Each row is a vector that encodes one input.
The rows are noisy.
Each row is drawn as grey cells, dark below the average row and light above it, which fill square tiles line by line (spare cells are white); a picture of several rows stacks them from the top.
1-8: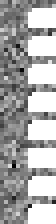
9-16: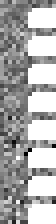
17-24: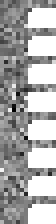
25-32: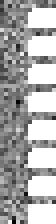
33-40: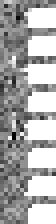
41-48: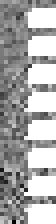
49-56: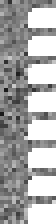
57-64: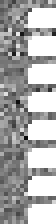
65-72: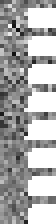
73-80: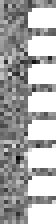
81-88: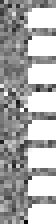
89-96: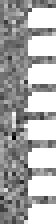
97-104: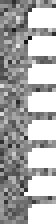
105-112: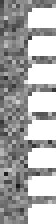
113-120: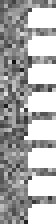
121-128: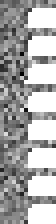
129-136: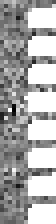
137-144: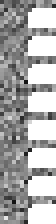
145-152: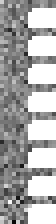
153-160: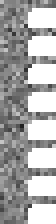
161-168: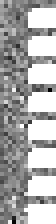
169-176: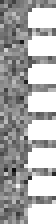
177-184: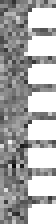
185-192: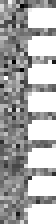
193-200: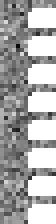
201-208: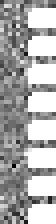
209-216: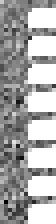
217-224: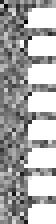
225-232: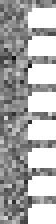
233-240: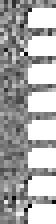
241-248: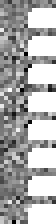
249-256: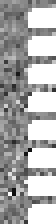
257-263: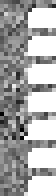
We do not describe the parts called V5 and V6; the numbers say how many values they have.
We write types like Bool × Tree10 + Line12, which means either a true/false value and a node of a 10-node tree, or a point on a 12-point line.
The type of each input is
Line8 × Line8 × Line8 × (Line8 + V6) + V5.
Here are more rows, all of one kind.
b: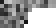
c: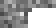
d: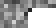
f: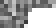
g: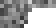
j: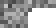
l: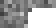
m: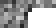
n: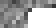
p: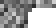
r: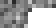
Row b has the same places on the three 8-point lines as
c, f, m and p.
